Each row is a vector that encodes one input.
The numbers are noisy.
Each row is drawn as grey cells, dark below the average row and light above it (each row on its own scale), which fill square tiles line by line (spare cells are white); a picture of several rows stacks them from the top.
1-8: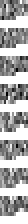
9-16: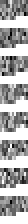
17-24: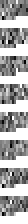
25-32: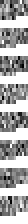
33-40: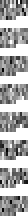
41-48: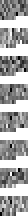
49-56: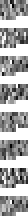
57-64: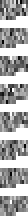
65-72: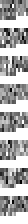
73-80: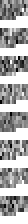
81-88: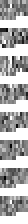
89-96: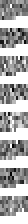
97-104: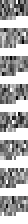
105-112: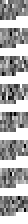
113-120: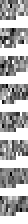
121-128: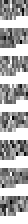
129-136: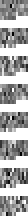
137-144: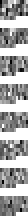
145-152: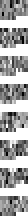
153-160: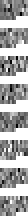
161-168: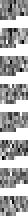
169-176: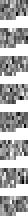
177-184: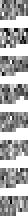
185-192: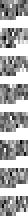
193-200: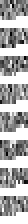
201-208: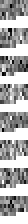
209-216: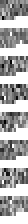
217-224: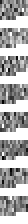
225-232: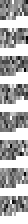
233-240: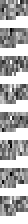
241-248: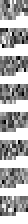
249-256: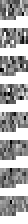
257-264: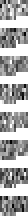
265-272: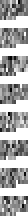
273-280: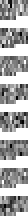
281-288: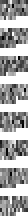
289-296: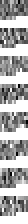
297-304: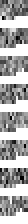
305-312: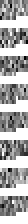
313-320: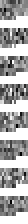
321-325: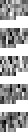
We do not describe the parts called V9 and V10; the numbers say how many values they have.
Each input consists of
a value of V10, together with either a point on an 8-point line, or a true/false value and a value of V9.
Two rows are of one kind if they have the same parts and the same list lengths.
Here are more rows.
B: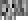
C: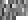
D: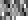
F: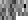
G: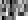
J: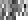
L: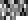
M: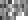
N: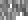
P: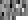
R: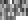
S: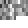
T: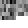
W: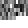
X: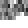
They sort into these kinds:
B, D, L, M, N, R, S, W, X
C, F, G, J, P, T

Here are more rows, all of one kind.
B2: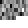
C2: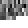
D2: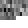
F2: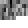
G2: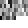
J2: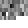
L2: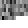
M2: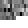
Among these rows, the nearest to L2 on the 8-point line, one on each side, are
D2 and M2.
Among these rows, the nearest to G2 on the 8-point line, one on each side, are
B2 and C2.
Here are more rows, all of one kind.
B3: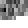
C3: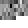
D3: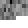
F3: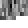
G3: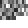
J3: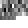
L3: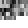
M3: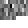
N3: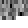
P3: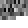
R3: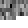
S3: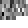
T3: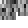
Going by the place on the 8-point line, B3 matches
J3, L3, P3 and T3.
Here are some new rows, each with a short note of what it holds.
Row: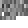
a true/false value, a value of V9 and a value of V10
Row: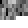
a true/false value, a value of V9 and a value of V10
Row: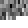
a point on an 8-point line and a value of V10
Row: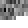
a point on an 8-point line and a value of V10
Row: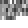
a true/false value, a value of V9 and a value of V10
